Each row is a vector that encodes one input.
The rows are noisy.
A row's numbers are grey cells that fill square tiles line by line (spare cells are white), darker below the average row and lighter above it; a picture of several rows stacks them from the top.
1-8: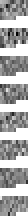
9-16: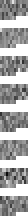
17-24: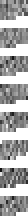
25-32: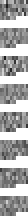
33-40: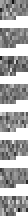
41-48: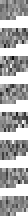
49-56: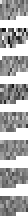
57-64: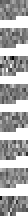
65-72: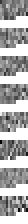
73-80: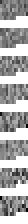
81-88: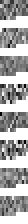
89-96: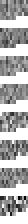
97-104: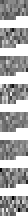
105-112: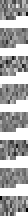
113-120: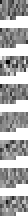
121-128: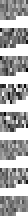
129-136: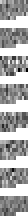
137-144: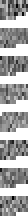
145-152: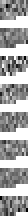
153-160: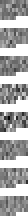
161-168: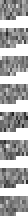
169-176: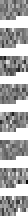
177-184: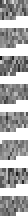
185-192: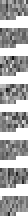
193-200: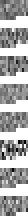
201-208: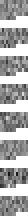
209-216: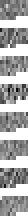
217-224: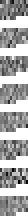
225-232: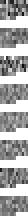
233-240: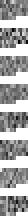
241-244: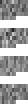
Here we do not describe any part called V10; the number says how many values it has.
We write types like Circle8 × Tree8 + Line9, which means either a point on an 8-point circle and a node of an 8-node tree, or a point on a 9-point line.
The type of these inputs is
List2(Bool × V10).
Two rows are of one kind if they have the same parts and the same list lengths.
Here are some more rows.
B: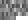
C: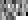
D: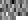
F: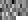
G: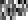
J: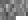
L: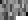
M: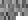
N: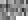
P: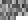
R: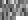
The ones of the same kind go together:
B, J, L, M, P, R
C, D, F, N
G

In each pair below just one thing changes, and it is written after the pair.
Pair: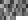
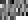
the value of V10 in item 1 of the list
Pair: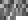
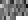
the value of V10 in item 1 of the list
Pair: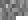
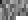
the value of V10 in item 2 of the list
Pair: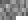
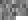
the value of V10 in item 1 of the list
